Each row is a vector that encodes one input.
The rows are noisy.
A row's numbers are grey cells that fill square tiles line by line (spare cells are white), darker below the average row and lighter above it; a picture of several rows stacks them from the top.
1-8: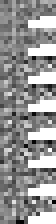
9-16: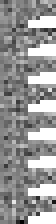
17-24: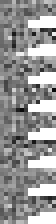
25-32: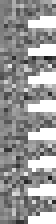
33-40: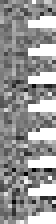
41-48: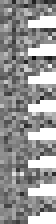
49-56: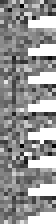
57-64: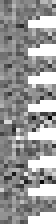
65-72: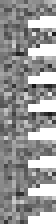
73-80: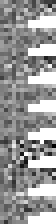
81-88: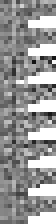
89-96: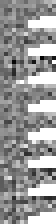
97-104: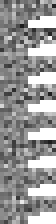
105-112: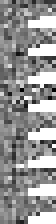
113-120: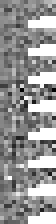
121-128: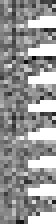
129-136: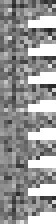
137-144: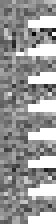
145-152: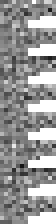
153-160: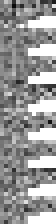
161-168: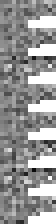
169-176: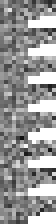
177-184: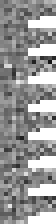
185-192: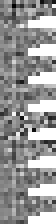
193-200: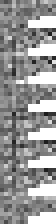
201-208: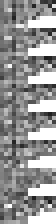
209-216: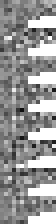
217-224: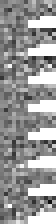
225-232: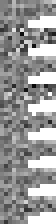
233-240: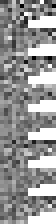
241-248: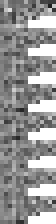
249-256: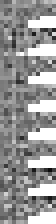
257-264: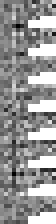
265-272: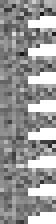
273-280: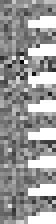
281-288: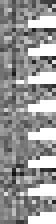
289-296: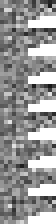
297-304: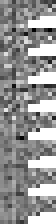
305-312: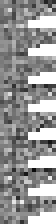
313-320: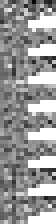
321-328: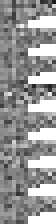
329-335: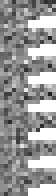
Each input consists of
either a point on an 8-point circle and one of 6 labels, or a fixed value, or three true/false values.
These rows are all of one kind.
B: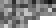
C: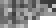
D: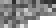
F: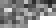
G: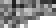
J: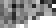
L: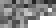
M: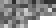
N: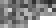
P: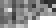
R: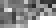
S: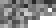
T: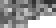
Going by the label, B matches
M and T.
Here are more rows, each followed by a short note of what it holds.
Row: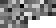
a fixed value
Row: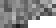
three true/false values
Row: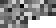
a fixed value
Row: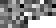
a fixed value
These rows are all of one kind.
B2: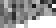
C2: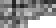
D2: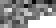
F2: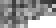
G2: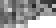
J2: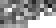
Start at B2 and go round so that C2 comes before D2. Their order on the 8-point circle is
B2, J2, F2, C2, D2, G2.
